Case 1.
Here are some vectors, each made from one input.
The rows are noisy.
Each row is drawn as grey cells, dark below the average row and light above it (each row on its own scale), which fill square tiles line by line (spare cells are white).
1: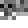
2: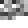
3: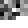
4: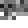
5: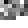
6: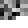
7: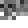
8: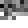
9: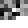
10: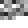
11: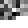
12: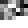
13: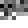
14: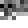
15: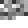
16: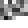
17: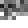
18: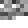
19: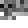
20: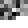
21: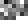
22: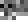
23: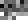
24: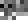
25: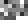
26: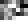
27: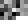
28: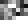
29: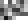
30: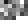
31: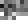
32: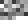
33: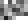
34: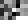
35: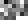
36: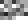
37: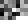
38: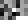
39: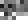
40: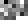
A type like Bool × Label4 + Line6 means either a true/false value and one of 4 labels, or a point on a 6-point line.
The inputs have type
Label6.
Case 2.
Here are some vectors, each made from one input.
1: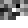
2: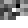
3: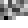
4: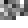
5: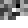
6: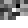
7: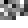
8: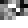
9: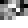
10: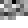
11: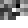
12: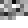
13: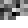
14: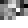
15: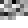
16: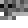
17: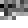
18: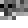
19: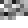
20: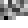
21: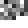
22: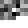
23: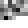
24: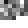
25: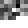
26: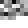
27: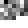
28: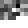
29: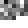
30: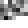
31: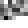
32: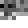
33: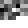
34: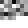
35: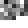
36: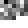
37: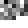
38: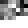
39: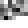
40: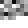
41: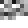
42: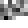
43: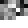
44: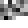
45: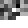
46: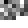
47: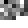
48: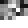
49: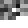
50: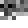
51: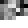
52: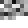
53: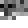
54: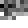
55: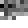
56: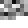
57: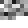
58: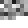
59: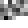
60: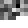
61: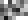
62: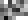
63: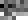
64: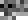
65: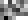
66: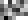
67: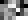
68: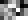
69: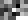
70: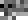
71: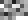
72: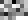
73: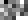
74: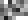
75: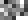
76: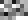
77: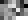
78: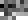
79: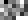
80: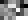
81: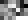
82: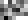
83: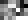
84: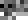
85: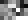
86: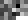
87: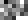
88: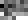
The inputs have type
Label6.
